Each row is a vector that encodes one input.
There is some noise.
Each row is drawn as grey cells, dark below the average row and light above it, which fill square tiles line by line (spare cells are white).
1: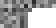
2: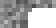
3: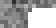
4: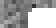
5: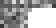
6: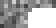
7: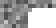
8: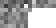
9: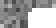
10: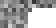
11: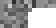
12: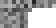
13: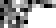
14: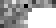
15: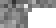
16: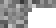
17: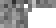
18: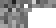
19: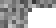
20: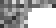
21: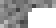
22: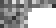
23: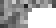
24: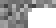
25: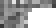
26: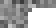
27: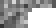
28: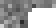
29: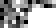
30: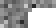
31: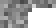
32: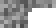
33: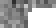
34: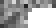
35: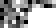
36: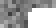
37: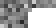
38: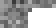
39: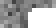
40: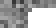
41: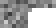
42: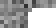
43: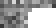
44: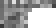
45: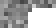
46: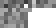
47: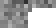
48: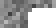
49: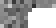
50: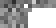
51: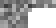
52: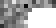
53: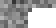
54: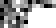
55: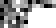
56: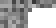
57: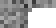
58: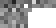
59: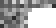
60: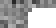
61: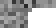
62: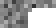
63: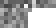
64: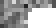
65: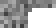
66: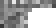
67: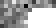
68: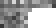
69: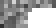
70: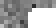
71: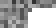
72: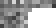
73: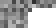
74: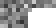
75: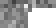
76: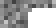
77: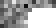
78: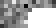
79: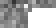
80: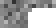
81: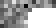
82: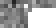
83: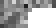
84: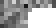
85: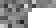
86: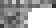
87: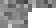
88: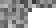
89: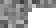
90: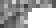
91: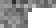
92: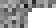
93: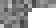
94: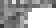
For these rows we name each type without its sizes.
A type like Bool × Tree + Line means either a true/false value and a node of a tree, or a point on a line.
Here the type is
List(Line).
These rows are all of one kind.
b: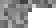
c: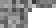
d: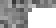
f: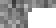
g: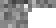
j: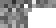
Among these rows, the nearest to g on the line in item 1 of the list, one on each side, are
f and j.
